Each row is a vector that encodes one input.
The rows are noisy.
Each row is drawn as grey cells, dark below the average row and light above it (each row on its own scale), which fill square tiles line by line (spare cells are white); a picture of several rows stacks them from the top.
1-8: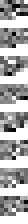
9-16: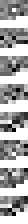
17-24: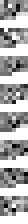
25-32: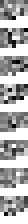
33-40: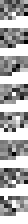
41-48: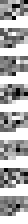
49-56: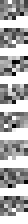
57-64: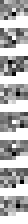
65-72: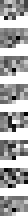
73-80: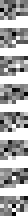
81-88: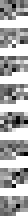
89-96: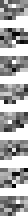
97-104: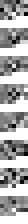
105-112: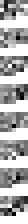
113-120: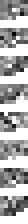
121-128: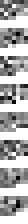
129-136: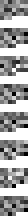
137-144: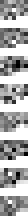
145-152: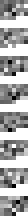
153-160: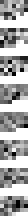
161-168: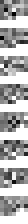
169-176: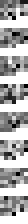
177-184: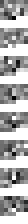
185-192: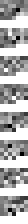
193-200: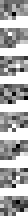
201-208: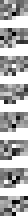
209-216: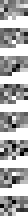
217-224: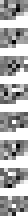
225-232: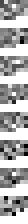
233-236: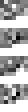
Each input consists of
one of 12 labels, together with either a point on a 7-point line, or four true/false values.
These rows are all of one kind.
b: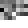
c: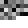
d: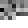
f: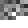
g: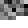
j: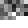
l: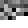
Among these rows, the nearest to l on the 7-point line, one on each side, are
c and g.
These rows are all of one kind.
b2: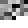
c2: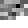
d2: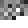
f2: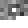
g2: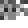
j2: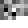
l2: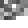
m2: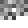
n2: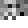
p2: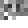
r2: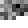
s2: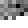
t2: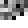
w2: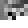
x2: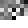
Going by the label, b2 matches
c2, d2, g2 and x2.
